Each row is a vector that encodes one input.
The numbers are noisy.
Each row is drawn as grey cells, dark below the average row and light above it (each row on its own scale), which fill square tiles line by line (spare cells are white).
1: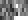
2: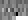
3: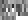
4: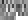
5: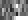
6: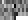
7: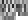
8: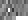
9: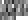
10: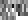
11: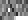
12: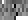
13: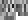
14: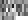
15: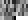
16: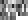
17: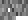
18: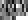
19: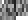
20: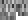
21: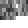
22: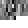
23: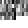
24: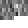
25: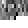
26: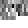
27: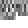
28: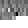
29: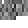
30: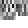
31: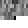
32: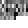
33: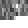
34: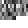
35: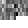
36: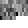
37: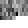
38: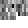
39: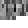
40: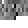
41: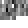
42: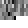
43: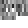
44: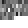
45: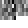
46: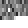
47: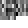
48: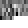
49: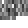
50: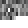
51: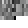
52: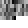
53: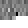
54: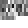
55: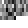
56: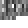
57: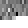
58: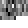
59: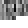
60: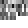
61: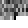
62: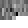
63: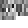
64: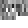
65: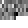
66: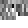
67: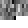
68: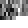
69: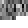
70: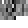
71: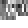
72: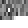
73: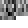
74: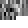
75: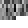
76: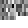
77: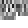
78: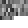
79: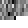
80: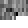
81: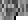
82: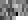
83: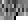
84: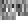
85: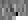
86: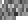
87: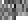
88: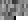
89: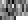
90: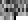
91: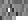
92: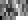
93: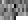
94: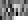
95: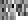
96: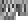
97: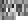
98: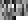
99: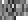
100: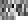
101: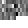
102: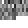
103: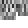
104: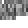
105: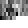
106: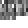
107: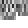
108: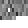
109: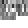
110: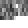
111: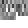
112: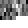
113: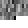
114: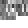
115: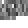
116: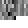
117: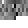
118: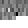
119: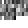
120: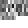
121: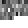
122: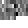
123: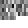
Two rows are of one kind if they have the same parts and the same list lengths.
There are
3 kinds of row.
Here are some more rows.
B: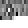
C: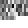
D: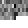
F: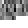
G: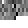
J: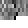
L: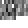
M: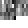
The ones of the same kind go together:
B
C
D, F, G, J, L, M

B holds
a point on a 7-point line and a node of an 8-node tree.
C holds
a point on each of two 5-point lines.
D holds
one of 7 labels and a node of an 8-node tree.
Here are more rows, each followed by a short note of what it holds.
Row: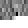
a point on a 7-point line and a node of an 8-node tree
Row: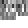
a point on each of two 5-point lines
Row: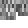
a point on each of two 5-point lines
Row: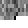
one of 7 labels and a node of an 8-node tree
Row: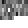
a point on a 7-point line and a node of an 8-node tree
